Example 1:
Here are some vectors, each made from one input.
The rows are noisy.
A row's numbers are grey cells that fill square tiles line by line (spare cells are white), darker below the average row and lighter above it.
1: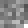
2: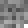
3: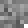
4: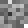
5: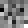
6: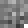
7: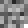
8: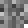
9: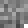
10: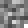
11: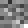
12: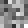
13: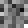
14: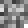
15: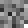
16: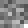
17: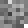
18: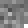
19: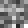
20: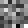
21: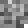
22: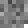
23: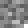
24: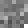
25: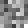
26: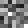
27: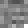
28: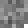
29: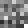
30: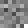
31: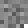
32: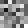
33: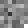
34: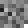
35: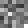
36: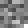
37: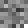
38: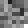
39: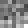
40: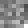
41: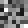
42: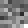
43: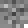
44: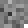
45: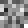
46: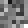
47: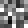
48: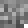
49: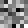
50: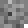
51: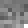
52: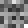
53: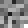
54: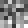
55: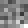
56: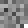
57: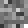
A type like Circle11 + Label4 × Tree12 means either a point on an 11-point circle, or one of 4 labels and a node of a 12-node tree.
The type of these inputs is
Line6.
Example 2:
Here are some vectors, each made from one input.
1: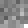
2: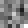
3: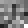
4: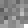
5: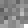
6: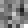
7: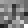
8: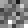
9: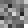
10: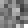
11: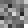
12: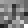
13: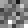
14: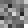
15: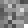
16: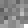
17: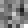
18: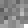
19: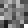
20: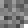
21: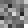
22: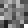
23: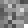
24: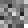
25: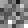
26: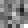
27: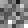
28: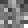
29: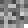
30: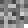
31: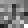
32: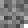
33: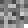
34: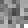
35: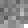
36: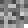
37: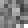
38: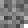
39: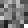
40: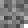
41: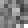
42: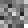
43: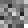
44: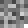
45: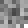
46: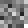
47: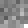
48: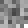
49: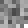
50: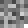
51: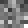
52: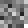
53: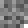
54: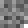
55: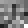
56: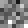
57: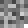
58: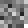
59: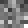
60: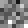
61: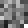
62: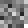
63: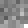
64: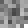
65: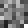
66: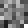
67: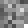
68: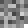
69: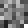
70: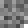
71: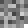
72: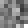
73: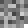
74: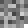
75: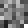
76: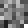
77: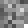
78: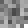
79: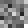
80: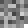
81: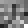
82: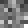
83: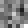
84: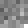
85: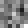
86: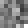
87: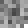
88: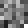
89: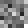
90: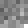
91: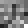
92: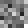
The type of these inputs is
Tree12.
